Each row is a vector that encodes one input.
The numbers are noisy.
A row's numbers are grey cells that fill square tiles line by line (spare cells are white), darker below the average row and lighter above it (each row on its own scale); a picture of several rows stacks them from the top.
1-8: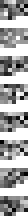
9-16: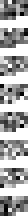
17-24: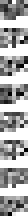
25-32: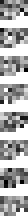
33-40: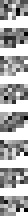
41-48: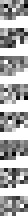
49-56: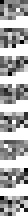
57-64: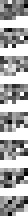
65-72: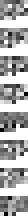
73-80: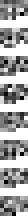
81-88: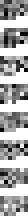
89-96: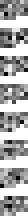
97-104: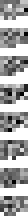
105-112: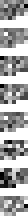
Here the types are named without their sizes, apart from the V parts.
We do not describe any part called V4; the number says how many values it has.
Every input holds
a value of V4, together with either a label, or three true/false values.
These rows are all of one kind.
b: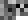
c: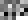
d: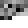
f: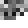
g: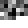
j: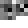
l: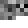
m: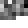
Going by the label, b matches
j and l.
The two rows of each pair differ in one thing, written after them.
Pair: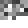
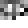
one of the three true/false values
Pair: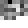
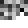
the value of V4
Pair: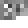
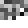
the value of V4
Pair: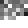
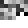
one of the three true/false values
